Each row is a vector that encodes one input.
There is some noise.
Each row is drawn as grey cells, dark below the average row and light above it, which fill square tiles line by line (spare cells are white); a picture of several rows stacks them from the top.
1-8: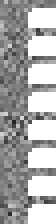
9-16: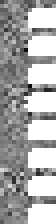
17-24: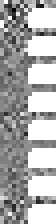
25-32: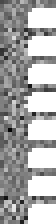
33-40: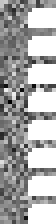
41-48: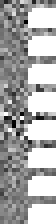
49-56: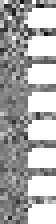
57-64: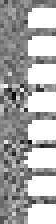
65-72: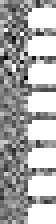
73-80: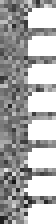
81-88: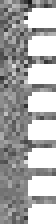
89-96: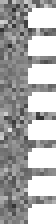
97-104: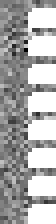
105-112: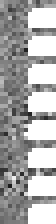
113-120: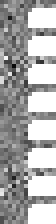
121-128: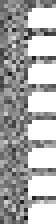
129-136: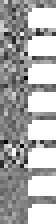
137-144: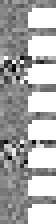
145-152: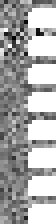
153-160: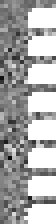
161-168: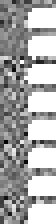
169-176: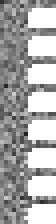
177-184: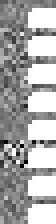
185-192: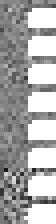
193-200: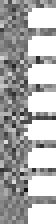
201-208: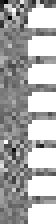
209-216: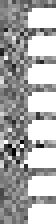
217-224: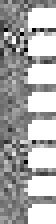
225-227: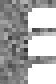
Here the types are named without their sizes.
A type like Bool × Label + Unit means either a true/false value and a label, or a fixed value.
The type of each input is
List(Bool × Line × Line).
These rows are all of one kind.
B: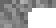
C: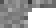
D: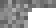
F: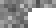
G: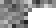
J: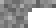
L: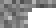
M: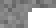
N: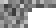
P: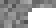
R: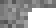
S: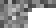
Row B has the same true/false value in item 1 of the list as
C and N.
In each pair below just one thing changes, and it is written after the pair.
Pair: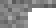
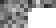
the true/false value in item 1 of the list
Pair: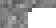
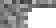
the true/false value in item 2 of the list
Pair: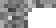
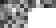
the true/false value in item 1 of the list
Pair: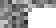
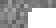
the true/false value in item 1 of the list
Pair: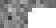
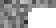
the place on one of the two lines in item 1 of the list
